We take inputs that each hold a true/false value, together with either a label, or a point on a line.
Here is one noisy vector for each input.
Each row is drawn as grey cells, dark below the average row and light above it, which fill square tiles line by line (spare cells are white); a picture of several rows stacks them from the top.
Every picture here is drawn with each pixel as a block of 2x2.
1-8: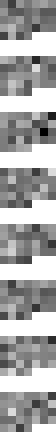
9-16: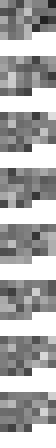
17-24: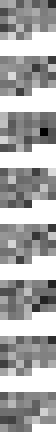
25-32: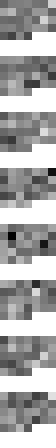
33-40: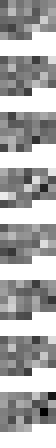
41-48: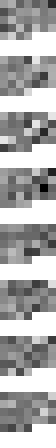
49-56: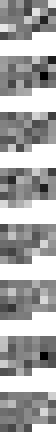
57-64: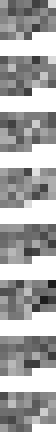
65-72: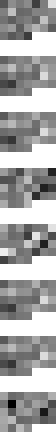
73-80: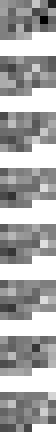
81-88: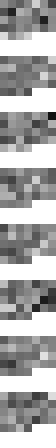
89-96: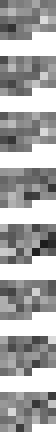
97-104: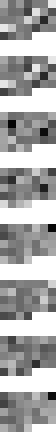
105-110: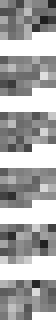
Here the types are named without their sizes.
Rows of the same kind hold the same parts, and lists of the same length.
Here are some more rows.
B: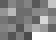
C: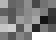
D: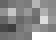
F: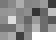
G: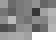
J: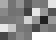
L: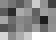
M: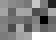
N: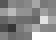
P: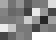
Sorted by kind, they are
B, D, N
C, F, G, J, L, M, P

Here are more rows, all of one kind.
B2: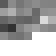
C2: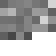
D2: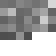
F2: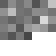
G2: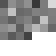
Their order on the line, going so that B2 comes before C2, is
G2, F2, B2, C2, D2.
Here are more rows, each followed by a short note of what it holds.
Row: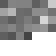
a point on a line and a true/false value
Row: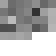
a label and a true/false value
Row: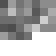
a point on a line and a true/false value
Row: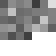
a point on a line and a true/false value
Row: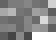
a point on a line and a true/false value
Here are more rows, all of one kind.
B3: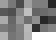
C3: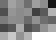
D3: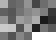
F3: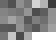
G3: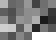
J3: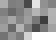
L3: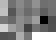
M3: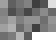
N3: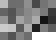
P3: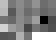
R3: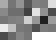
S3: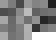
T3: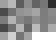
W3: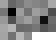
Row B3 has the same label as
D3, G3, N3 and S3.
